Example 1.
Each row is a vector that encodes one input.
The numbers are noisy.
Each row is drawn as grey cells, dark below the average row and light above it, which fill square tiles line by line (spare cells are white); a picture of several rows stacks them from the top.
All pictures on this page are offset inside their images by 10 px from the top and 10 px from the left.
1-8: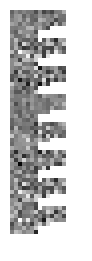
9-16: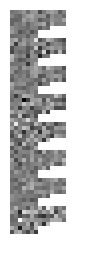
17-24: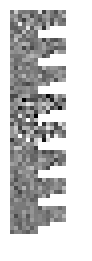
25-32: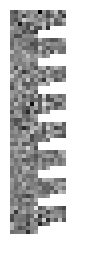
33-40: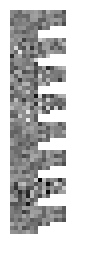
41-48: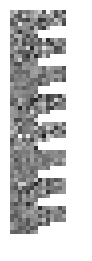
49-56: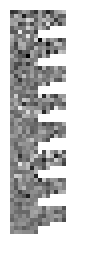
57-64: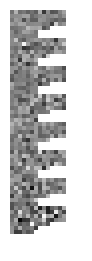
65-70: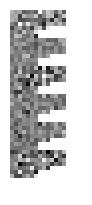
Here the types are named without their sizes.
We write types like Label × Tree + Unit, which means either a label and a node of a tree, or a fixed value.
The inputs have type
Tree.
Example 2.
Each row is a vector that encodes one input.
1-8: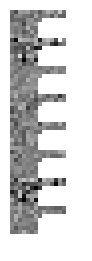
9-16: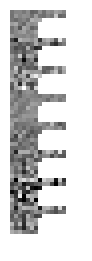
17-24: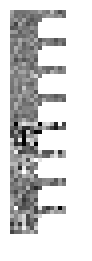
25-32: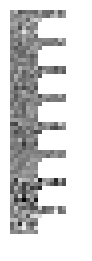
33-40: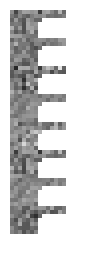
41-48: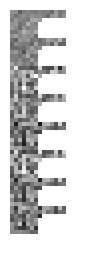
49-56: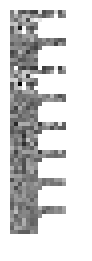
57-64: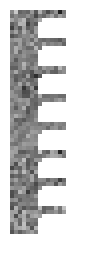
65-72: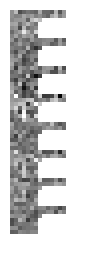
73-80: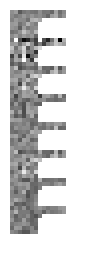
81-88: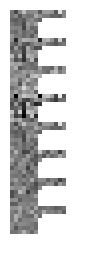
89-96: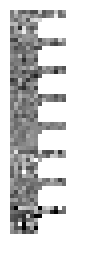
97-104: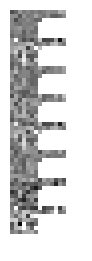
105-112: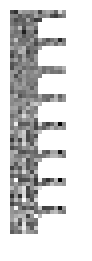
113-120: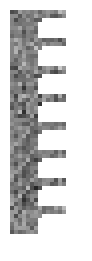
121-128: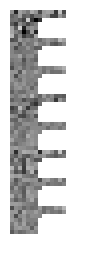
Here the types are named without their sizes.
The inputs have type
Line.
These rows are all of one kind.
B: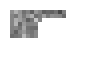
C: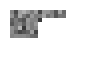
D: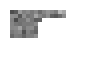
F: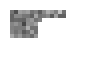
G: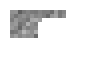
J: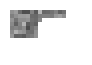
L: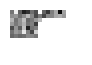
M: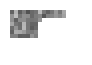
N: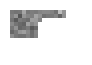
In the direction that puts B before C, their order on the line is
B, C, G, F, N, D, M, J, L.
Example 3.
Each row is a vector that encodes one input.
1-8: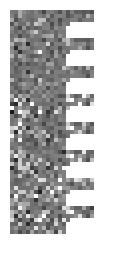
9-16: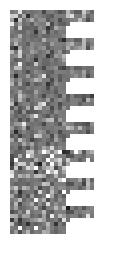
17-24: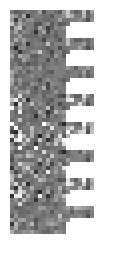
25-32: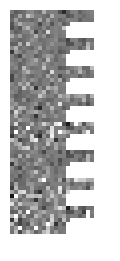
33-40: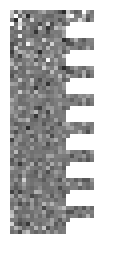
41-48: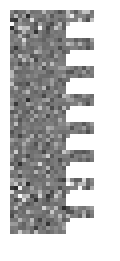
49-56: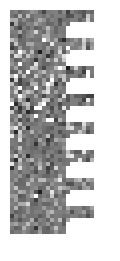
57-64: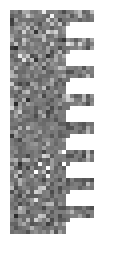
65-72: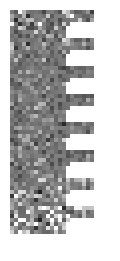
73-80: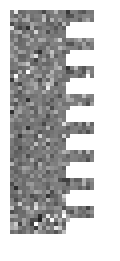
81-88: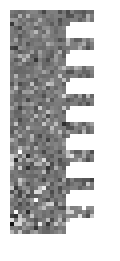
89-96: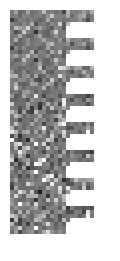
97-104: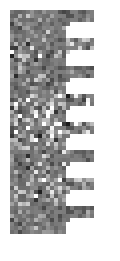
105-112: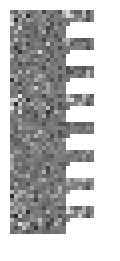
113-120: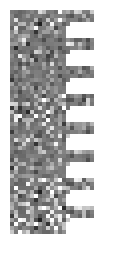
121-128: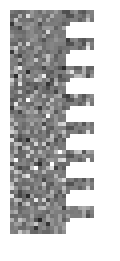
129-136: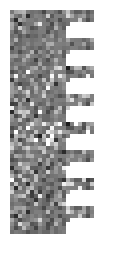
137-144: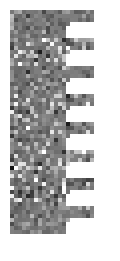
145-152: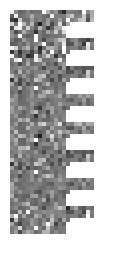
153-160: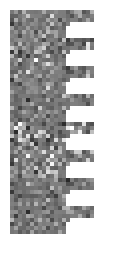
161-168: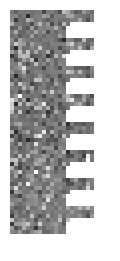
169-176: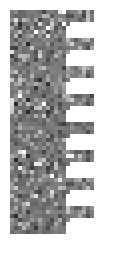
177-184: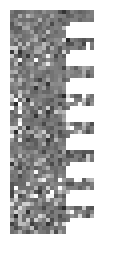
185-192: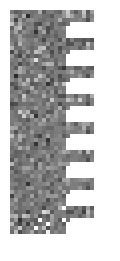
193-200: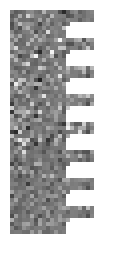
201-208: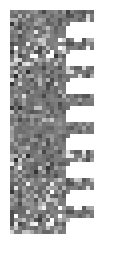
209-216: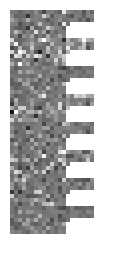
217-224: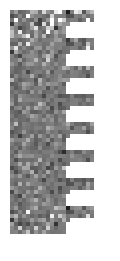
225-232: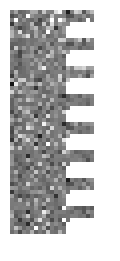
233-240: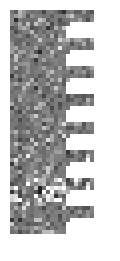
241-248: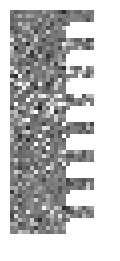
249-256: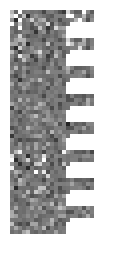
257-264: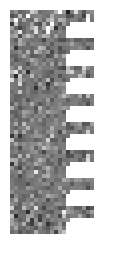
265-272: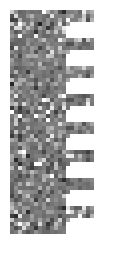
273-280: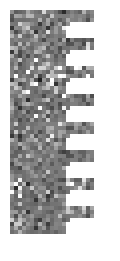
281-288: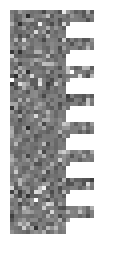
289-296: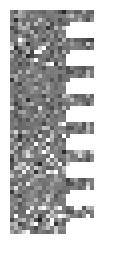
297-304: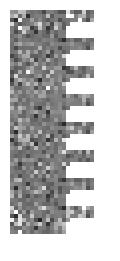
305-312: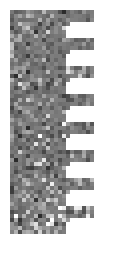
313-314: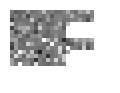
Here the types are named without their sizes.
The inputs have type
Circle + Unit.
